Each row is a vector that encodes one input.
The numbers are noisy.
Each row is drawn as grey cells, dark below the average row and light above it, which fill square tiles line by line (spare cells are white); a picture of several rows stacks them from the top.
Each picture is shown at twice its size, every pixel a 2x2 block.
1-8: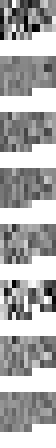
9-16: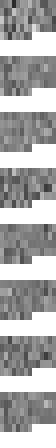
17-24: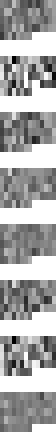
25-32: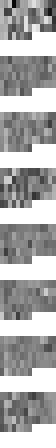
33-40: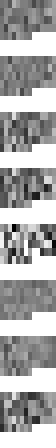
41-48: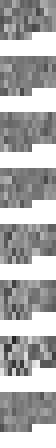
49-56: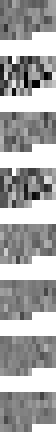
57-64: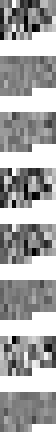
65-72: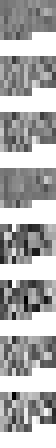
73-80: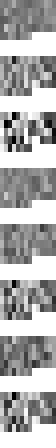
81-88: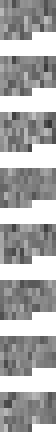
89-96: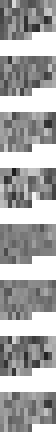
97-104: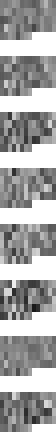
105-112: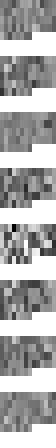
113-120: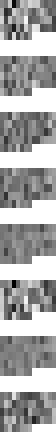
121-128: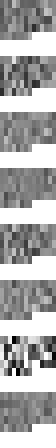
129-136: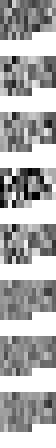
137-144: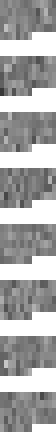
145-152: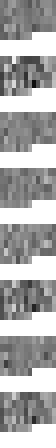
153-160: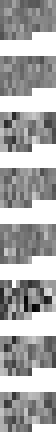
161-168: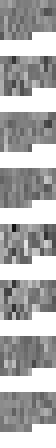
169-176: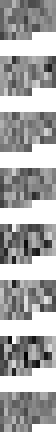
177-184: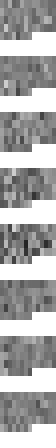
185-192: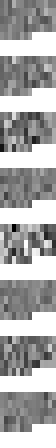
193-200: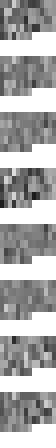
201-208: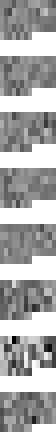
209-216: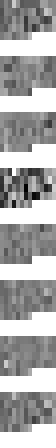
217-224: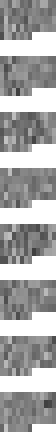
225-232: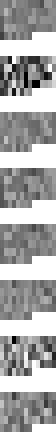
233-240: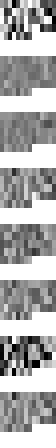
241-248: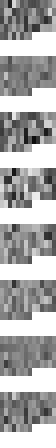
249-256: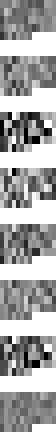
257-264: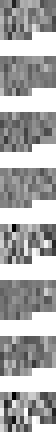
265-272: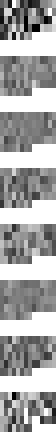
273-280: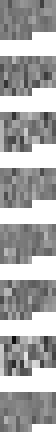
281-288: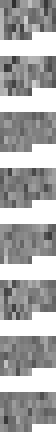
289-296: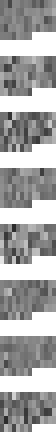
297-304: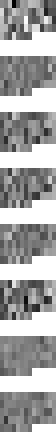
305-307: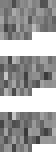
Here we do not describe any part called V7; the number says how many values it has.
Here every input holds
a point on an 8-point circle and a true/false value, together with either a point on a 14-point line, or a list of up to two values of V7.
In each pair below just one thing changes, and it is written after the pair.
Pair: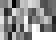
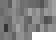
the place on the 14-point line
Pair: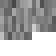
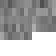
the place on the 14-point line
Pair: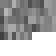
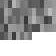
the true/false value
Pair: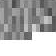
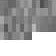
the true/false value
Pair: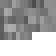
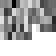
the true/false value
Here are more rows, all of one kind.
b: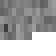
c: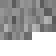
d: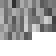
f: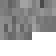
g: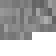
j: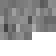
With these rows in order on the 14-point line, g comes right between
b and j.
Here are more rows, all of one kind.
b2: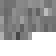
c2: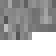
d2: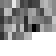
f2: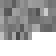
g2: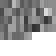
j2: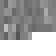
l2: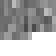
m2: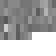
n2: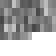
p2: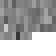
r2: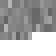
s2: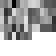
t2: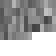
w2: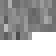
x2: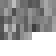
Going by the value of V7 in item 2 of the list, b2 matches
g2, j2, r2 and w2.
